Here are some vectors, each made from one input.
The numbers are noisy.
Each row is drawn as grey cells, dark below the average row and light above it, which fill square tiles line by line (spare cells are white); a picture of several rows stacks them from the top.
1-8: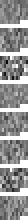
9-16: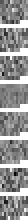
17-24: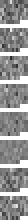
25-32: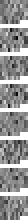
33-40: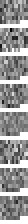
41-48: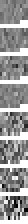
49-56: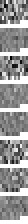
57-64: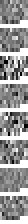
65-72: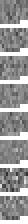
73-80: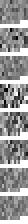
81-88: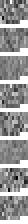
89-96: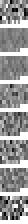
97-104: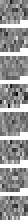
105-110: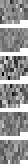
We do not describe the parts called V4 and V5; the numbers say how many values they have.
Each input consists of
either one of 6 labels and three true/false values, or a value of V4 and a value of V5.
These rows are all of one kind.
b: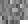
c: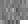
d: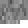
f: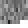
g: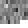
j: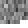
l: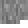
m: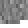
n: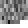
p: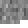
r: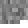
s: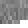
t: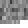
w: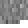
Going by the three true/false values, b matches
f, l and s.
